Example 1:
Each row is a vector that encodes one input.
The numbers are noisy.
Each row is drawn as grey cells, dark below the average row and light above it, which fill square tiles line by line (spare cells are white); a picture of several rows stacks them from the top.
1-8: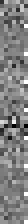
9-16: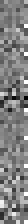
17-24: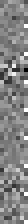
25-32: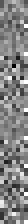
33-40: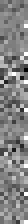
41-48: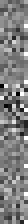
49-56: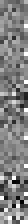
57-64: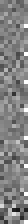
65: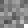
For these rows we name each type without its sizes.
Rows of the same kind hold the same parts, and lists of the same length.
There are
2 kinds of row.
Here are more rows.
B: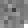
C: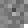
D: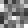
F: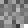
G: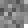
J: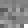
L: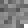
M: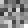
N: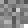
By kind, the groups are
B, C, F, G, J, L, M, N
D

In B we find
four true/false values.
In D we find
a label.
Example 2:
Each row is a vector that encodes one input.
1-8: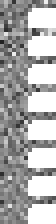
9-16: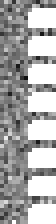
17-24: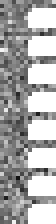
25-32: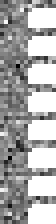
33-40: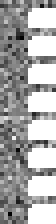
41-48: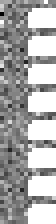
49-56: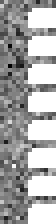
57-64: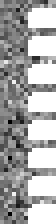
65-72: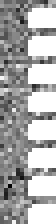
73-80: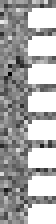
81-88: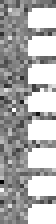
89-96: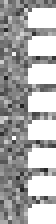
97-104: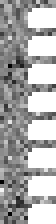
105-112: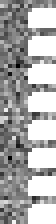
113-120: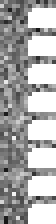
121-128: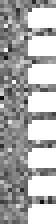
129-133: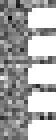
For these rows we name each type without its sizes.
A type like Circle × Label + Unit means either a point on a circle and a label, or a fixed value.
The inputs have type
(Circle + Unit) × Label.
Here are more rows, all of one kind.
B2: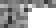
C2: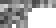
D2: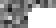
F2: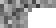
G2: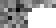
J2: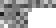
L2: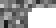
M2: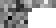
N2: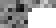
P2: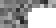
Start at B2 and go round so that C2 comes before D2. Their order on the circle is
B2, L2, M2, F2, P2, G2, J2, N2, C2, D2.
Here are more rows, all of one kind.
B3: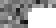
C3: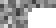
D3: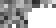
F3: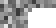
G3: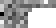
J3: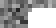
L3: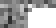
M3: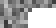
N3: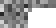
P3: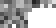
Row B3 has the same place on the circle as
C3, D3, F3 and P3.
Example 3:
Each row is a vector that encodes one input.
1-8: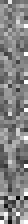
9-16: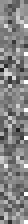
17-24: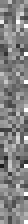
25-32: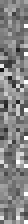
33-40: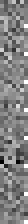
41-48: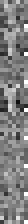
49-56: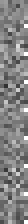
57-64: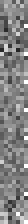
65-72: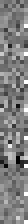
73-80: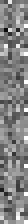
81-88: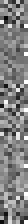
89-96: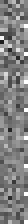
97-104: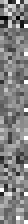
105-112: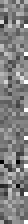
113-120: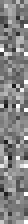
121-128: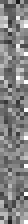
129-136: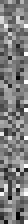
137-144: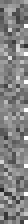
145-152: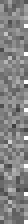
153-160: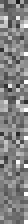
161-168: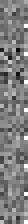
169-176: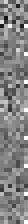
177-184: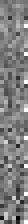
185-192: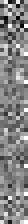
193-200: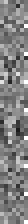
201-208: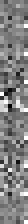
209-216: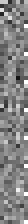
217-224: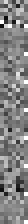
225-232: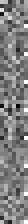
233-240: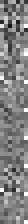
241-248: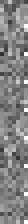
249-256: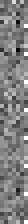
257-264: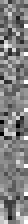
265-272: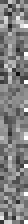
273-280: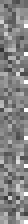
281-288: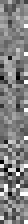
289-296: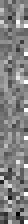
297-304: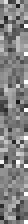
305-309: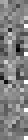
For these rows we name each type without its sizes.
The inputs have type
Bool × Circle + Unit.
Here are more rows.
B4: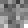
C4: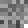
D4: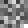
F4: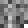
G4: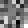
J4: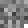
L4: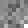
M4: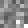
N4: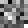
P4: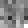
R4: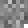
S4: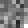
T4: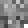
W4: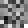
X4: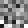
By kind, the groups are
B4, C4, D4, F4, G4, J4, L4, M4, P4, R4, S4, T4, W4, X4
N4

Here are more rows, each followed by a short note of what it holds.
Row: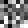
a point on a circle and a true/false value
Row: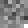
a point on a circle and a true/false value
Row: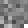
a point on a circle and a true/false value
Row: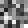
a fixed value
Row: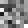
a fixed value
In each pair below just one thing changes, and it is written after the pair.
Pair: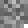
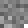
the true/false value
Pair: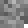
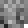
the place on the circle
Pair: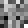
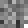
the true/false value
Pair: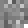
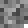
the place on the circle
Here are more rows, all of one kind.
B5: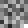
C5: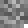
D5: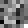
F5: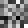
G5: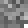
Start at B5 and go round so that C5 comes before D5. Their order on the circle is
B5, C5, D5, F5, G5.
